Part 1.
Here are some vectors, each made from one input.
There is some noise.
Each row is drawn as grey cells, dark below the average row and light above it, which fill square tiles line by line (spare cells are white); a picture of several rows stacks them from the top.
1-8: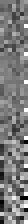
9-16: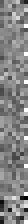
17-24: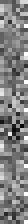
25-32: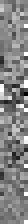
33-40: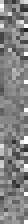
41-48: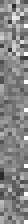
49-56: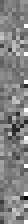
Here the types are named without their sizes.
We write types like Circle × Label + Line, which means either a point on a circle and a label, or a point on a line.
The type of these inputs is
Bool × Label.
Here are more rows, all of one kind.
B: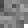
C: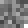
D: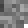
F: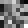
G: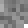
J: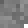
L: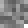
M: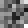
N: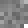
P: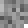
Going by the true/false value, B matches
D, J, M and N.
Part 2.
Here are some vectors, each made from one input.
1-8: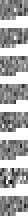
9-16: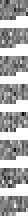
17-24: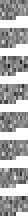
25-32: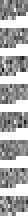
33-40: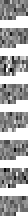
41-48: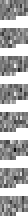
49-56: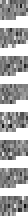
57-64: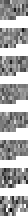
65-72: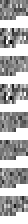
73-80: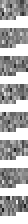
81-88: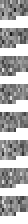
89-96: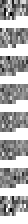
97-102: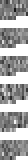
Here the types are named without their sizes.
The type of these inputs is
List(Line).
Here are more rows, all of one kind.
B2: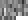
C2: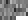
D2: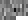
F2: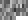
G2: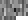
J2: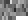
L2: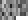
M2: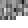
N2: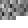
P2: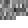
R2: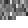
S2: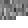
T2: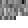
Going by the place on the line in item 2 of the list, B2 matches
G2, M2 and P2.
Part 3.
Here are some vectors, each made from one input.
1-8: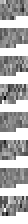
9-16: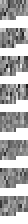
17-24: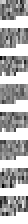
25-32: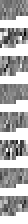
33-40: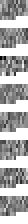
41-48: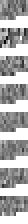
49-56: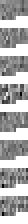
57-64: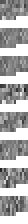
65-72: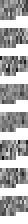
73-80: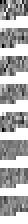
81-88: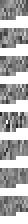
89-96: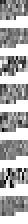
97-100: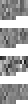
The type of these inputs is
Line6 + Line8.
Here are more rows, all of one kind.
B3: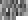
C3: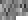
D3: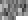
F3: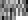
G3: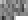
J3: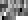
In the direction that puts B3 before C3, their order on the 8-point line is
G3, B3, C3, F3, J3, D3.
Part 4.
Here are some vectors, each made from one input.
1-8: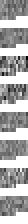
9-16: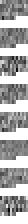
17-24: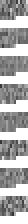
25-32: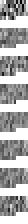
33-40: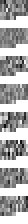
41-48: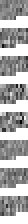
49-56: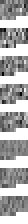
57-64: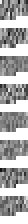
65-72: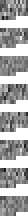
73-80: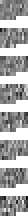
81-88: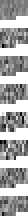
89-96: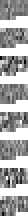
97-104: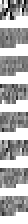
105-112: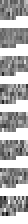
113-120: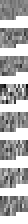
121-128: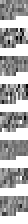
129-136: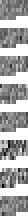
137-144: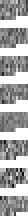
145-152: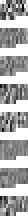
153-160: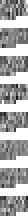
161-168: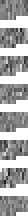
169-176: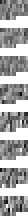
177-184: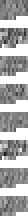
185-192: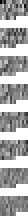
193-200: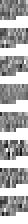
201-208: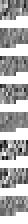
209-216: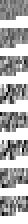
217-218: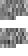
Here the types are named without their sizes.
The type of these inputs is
(Circle + Unit) × Line.
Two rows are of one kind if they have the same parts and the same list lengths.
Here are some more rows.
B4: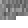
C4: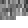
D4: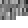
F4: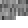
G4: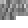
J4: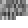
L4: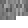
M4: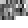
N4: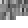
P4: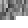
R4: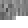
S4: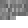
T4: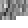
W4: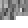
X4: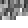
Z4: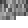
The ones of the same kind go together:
B4, D4, F4, J4, N4, S4, Z4
C4, G4, L4, M4, P4, R4, T4, W4, X4

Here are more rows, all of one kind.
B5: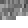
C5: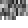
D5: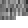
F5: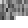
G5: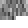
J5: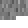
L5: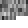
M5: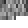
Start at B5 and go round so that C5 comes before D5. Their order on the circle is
B5, L5, M5, J5, C5, D5, F5, G5.
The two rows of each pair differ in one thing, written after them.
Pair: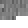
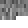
the place on the line
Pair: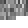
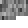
the place on the line
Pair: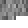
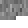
the place on the circle
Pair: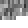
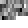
the place on the circle
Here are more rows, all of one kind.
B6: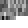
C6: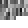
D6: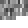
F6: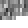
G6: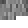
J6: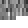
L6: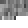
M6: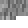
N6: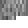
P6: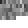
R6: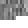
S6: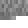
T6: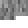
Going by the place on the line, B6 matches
F6 and S6.
